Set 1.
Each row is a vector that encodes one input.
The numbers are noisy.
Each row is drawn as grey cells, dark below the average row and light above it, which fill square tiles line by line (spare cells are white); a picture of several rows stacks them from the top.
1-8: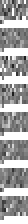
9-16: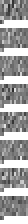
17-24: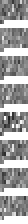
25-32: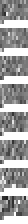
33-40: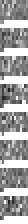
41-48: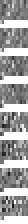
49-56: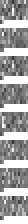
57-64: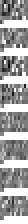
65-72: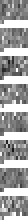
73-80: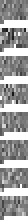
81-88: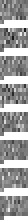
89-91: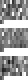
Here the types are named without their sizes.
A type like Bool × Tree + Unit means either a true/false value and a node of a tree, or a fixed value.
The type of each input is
Bool × Bool × Bool × Bool × Line.
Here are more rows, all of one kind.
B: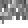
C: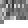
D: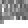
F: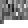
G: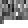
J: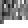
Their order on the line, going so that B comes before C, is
D, B, C, F, G, J.
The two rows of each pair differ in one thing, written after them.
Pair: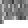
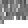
one of the four true/false values
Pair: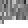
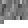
the place on the line
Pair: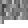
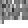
the place on the line
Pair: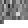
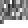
one of the four true/false values
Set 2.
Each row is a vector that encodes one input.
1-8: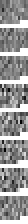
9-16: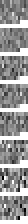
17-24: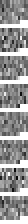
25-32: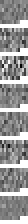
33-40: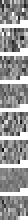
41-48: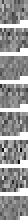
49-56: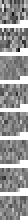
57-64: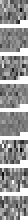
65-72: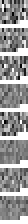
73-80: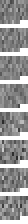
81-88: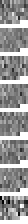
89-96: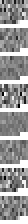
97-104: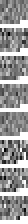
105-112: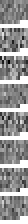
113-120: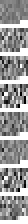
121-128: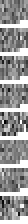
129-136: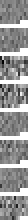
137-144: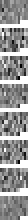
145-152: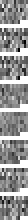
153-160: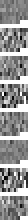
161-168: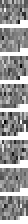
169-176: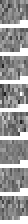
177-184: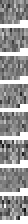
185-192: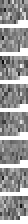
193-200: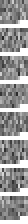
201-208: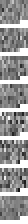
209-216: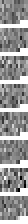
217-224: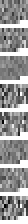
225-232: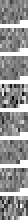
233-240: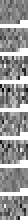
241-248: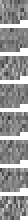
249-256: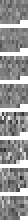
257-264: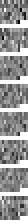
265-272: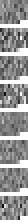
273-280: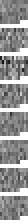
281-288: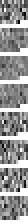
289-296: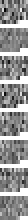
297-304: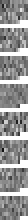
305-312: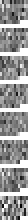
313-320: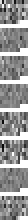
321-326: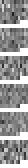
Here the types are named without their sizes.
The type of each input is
Label + Line × Line.
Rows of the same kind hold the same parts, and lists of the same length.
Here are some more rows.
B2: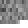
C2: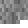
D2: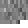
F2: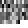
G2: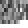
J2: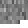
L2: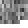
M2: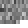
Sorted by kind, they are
B2, M2
C2, D2, F2, G2, J2, L2

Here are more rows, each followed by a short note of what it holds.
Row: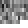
a label
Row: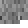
a point on each of two lines
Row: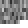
a point on each of two lines
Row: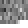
a label
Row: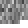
a label
